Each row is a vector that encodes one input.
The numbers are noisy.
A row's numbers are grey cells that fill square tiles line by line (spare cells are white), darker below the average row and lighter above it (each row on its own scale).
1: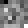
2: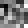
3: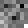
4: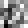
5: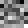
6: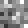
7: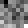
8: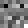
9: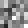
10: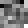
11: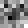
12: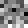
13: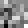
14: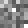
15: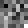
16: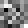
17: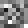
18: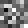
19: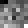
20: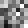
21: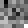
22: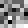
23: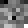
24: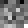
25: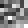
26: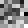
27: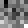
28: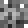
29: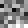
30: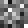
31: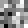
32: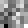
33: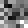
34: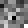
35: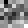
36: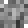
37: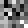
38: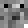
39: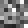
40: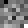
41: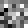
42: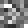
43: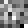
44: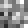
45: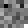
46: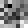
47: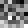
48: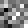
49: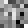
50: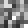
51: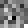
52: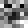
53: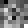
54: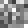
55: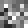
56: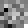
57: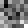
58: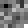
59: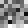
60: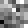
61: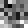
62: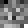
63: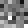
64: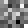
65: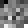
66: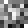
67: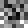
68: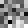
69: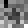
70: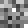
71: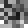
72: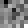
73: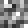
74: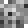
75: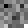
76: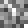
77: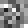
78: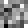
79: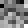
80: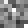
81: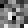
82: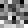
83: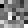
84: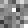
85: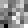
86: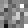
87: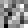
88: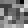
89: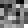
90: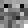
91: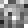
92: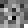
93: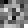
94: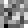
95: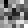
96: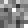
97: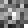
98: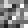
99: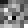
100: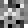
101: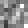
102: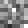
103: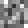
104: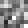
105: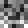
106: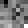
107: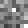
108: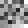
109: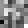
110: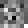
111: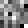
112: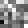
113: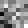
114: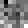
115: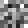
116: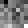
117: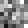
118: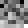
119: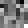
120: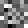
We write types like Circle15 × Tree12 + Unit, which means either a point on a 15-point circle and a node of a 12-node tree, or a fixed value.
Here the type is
Bool × (Circle10 + Line9).
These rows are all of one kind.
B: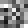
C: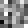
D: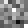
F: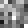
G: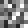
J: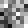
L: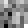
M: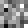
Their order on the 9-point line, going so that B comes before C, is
G, L, M, J, B, D, F, C.
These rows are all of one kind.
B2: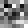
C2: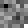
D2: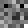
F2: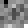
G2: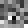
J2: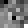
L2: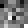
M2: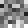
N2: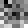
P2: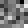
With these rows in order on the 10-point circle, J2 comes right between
F2 and L2.
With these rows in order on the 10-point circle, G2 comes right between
L2 and M2.
